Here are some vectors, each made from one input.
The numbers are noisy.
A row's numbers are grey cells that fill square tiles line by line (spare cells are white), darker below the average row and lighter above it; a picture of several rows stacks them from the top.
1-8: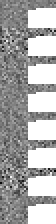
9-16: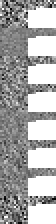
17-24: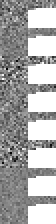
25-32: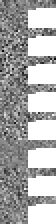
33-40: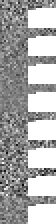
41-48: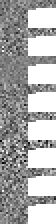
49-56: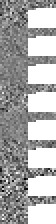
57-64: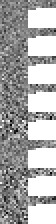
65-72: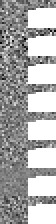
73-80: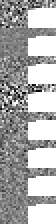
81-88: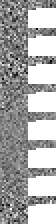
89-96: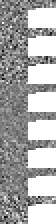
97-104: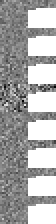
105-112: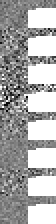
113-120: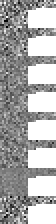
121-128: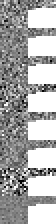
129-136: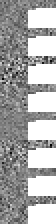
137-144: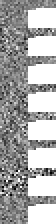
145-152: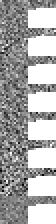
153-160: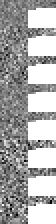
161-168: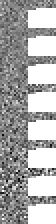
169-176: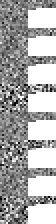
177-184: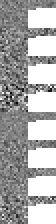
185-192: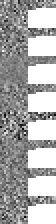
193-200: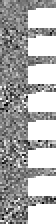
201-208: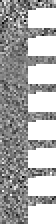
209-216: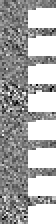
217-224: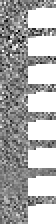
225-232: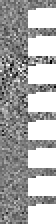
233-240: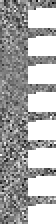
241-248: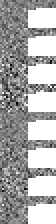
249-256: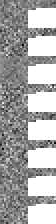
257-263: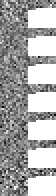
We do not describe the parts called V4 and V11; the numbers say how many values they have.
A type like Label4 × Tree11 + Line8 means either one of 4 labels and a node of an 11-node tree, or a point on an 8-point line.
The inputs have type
Bool × Line5 + (Line9 + V11) × V4.
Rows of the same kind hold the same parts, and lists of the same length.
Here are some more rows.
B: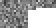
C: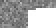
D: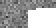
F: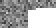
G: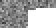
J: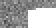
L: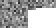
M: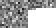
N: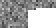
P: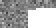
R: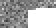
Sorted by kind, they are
B, C, G
D, L, M, N, R
F, J, P

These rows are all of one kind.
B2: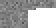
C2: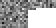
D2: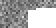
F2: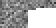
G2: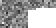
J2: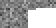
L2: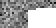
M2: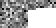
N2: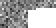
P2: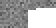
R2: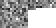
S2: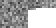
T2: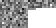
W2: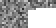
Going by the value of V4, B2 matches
C2, G2, J2 and P2.
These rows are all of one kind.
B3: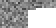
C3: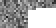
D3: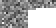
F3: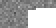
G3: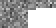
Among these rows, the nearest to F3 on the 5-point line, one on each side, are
B3 and G3.
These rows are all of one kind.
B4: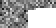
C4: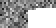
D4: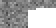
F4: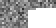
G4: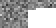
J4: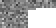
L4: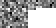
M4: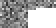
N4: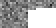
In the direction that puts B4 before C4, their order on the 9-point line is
B4, C4, M4, F4, L4, D4, J4, N4, G4.
